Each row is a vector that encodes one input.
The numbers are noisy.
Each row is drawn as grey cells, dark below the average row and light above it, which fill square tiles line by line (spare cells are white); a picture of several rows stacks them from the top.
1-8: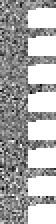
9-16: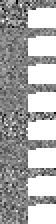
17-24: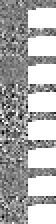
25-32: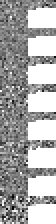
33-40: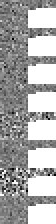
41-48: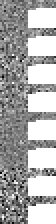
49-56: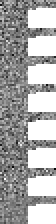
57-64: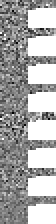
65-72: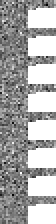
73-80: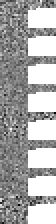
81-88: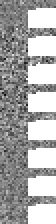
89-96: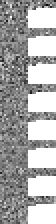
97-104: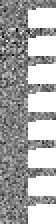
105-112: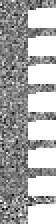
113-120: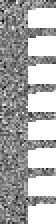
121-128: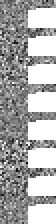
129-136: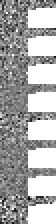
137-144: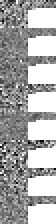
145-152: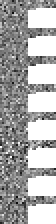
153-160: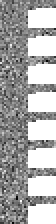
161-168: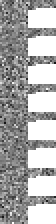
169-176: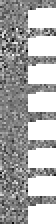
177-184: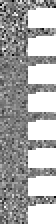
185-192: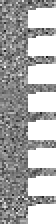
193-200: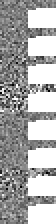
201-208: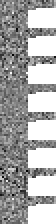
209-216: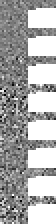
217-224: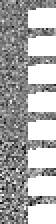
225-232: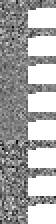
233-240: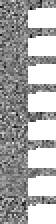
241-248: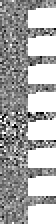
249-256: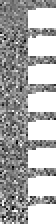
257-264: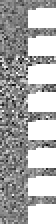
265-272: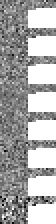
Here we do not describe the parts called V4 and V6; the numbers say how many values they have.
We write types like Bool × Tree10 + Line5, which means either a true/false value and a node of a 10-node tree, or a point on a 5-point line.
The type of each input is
(Line11 + V6) × V4 + List2(Line5).
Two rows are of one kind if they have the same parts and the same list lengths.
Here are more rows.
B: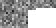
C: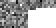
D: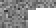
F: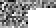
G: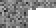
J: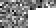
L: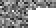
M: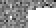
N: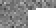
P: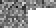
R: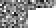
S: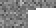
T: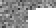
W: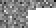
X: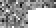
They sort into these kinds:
B, C, J, L, N, S
D, G, T
F, P
M, W, X
R

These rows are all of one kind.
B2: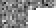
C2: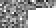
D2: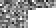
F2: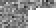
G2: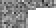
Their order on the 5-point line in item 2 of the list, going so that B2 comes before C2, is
G2, B2, F2, C2, D2.
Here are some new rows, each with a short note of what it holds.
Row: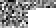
the empty list
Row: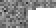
a value of V4 and a value of V6
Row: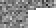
a list of two items
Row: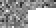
a list of one item
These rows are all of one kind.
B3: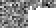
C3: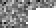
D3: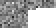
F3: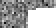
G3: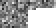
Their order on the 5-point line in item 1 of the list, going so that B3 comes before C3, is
F3, B3, C3, G3, D3.
